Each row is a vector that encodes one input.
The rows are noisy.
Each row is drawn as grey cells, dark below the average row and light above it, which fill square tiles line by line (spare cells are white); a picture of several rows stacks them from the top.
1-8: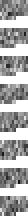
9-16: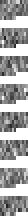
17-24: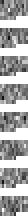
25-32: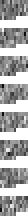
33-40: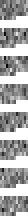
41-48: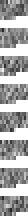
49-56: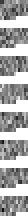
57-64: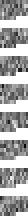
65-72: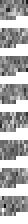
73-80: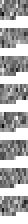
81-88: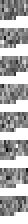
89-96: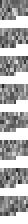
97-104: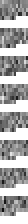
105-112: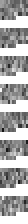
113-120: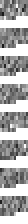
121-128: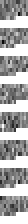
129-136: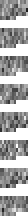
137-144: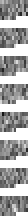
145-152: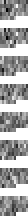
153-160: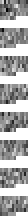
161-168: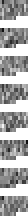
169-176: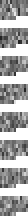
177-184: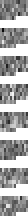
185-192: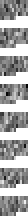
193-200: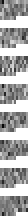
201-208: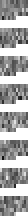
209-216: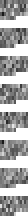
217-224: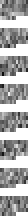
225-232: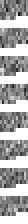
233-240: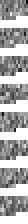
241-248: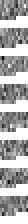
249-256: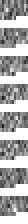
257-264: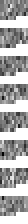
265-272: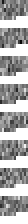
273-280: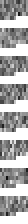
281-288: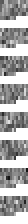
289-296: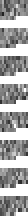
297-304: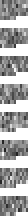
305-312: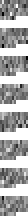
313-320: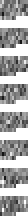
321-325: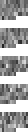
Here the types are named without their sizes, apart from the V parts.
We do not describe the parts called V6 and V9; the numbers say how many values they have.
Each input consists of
either a value of V6 and a value of V9, or a list of points on a line.
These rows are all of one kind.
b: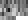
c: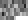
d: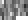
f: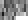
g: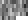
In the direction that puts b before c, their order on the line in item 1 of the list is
b, g, d, f, c.
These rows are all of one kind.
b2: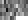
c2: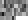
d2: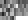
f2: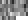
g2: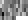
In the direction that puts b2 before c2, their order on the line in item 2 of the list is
b2, d2, c2, g2, f2.
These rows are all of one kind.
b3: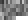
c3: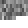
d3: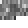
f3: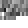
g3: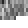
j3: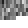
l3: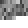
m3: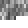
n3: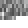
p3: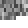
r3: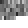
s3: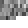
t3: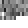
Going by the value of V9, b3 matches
c3, l3 and r3.
